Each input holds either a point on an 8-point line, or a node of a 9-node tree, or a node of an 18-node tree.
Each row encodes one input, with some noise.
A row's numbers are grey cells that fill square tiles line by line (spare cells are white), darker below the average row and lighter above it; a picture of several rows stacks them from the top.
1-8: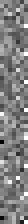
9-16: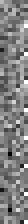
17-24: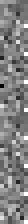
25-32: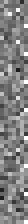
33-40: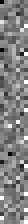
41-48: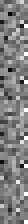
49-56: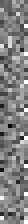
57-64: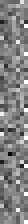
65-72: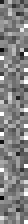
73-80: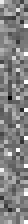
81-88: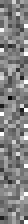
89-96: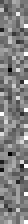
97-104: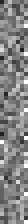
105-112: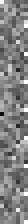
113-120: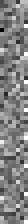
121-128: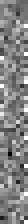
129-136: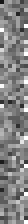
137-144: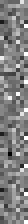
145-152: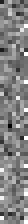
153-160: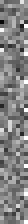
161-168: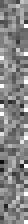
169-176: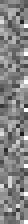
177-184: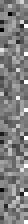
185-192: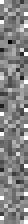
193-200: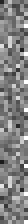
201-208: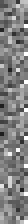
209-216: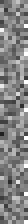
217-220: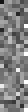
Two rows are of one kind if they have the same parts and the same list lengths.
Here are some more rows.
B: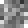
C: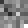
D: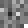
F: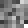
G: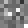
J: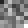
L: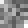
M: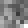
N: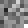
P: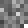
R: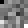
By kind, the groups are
B, G, L
C, D, F, N, P
J, M, R

